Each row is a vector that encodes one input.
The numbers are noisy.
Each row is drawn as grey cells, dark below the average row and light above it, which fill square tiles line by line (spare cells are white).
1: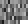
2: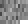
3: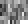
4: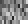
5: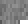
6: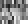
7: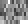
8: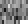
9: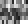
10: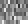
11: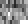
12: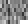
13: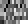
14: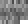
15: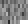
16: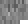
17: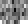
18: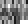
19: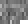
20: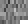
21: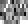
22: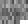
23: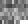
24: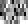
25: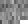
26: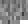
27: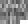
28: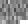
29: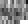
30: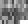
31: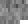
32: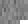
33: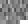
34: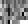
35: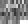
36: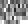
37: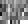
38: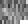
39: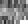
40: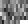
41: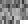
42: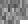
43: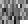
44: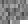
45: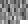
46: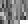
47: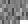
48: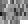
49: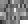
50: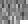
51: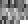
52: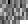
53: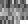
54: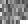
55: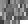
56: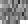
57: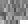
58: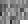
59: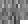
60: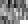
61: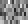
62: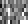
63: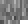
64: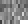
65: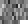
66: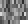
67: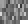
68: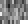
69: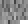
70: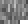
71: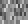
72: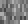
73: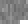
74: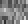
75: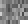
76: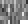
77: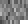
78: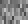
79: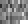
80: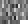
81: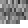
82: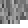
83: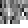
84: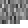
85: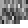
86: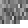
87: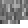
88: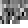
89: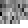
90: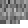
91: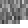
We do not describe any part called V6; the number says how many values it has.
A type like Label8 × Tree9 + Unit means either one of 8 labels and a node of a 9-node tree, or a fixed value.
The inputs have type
List2(Line4) × V6.
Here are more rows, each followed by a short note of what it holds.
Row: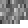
a value of V6, together with a list of two items
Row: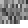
a value of V6, together with the empty list
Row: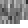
a value of V6, together with the empty list
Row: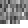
a value of V6, together with a list of one item
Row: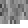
a value of V6, together with the empty list
